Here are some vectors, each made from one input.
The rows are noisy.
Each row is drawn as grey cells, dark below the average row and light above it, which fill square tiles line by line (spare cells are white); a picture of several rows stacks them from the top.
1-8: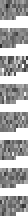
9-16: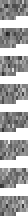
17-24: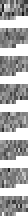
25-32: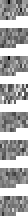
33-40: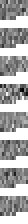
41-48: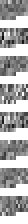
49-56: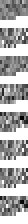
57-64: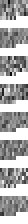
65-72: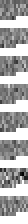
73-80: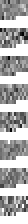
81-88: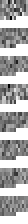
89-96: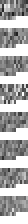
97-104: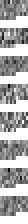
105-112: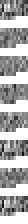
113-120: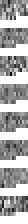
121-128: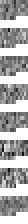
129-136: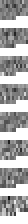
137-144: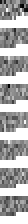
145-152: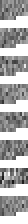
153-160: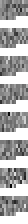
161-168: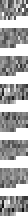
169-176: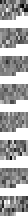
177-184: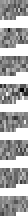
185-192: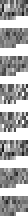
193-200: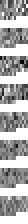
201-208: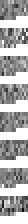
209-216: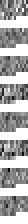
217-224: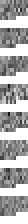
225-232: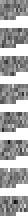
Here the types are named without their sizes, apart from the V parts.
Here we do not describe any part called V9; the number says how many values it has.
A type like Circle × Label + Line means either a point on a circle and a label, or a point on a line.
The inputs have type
Circle + Line × (Tree + V9).
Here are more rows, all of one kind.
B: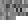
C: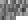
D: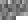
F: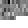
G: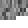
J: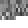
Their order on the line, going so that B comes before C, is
B, D, C, G, J, F.
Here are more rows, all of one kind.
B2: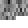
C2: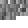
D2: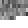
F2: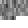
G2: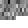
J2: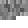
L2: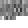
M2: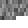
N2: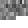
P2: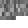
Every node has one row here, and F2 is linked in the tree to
D2, G2 and P2.
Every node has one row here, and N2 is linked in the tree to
M2.
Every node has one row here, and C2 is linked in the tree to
M2.
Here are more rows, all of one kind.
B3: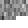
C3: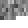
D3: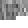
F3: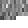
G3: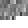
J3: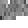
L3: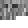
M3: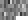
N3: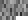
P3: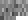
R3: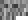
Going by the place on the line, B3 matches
G3 and M3.
